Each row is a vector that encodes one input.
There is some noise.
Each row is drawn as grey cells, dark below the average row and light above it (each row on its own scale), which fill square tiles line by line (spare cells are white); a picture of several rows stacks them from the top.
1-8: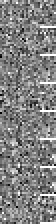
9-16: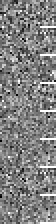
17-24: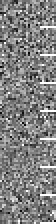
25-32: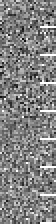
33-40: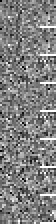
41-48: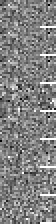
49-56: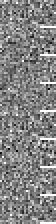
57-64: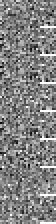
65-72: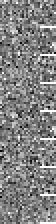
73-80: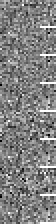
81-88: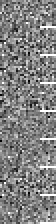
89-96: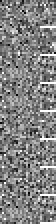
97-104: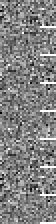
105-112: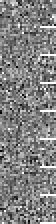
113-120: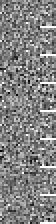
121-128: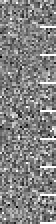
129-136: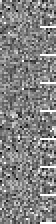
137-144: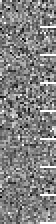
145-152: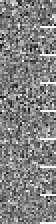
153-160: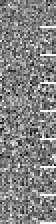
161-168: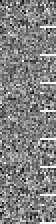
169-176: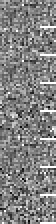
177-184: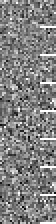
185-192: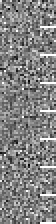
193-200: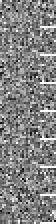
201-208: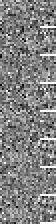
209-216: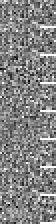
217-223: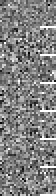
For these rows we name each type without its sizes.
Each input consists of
a label.
